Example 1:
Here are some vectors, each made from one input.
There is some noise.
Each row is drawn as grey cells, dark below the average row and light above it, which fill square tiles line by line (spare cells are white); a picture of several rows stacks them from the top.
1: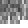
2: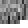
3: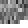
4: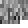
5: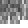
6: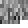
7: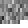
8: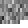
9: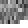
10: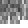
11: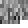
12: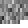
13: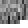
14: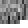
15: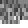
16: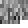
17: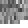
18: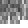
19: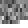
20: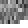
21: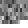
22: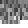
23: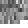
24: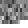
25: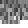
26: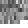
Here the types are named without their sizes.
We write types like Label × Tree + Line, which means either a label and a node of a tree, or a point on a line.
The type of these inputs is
Bool × Bool × Bool.
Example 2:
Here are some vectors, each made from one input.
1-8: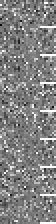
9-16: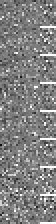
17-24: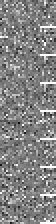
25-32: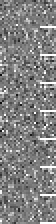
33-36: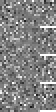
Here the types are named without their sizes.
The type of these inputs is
Line.
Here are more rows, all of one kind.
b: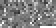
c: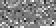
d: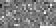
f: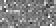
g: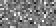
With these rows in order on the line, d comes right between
b and f.
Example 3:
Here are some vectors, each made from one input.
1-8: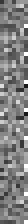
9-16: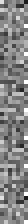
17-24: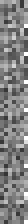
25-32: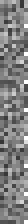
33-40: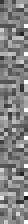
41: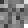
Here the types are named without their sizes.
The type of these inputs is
Bool × Bool × Bool.
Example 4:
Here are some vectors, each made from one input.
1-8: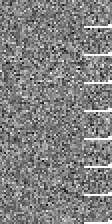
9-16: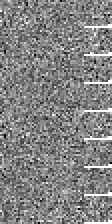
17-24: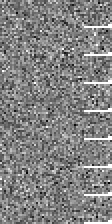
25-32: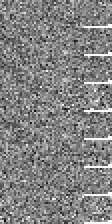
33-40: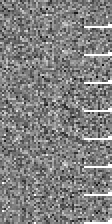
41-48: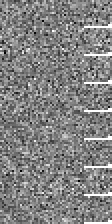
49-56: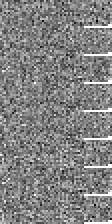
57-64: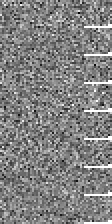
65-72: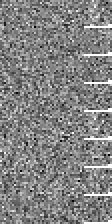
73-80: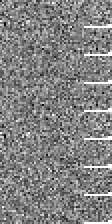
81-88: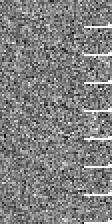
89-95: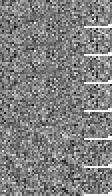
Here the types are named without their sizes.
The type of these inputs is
Circle.
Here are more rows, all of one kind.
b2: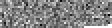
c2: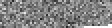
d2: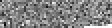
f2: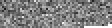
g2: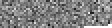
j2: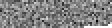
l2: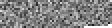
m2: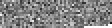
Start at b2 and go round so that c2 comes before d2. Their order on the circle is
b2, l2, j2, g2, c2, f2, m2, d2.
